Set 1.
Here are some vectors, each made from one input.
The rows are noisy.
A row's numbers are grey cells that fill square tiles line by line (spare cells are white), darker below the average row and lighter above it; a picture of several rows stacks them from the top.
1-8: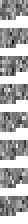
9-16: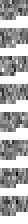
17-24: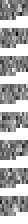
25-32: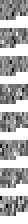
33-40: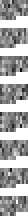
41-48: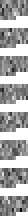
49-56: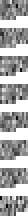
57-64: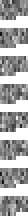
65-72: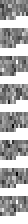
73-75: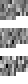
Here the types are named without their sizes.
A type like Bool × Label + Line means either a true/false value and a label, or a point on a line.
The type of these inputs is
Bool × Circle + Unit.
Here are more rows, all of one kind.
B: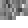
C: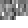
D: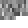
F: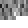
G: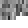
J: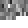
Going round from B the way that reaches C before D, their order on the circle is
B, G, F, J, C, D.
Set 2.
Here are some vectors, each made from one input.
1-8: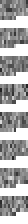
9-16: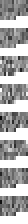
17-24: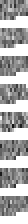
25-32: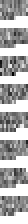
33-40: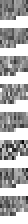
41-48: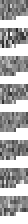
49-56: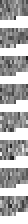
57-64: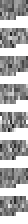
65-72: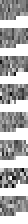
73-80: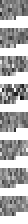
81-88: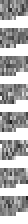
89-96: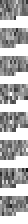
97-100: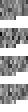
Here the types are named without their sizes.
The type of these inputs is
List(Line).
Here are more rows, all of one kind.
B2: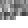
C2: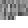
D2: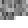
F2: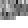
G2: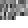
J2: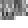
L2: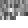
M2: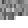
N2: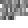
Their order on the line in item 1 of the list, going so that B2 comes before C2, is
L2, B2, G2, C2, F2, M2, D2, J2, N2.
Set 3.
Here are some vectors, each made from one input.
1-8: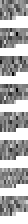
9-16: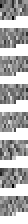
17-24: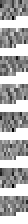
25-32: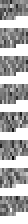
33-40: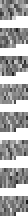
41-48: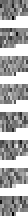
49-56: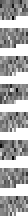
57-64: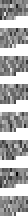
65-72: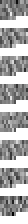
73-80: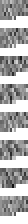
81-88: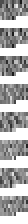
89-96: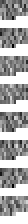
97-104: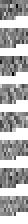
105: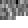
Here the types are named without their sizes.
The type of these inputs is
Bool × Bool × Bool + Line.
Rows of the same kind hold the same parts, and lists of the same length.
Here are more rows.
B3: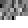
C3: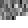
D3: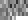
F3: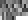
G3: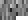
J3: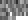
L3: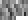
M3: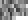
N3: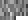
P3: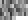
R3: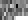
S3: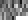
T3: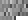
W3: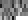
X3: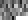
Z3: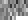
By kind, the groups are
B3, C3, F3, S3, W3, X3
D3, G3, J3, L3, M3, N3, P3, R3, T3, Z3

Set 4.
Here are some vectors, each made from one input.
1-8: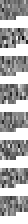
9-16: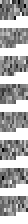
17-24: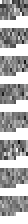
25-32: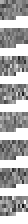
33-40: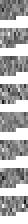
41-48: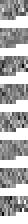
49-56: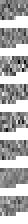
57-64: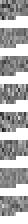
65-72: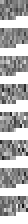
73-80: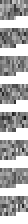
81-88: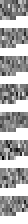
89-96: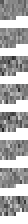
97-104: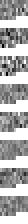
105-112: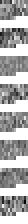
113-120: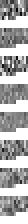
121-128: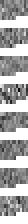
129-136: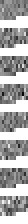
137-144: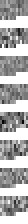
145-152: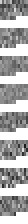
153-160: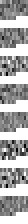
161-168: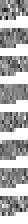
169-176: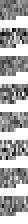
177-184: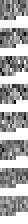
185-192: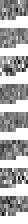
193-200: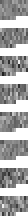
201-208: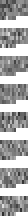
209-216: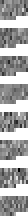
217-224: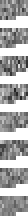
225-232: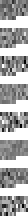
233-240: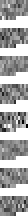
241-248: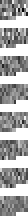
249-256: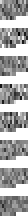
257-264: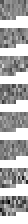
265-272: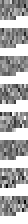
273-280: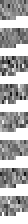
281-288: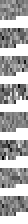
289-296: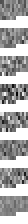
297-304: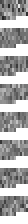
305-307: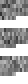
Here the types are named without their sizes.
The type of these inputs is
Bool × Bool × Bool × Bool + Circle + Unit.
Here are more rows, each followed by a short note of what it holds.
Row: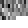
four true/false values
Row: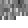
four true/false values
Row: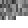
a point on a circle
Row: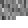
four true/false values
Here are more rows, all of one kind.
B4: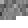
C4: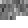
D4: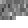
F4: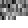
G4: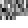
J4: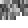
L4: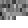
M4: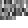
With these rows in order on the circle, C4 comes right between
D4 and J4.
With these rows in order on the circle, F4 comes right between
L4 and M4.
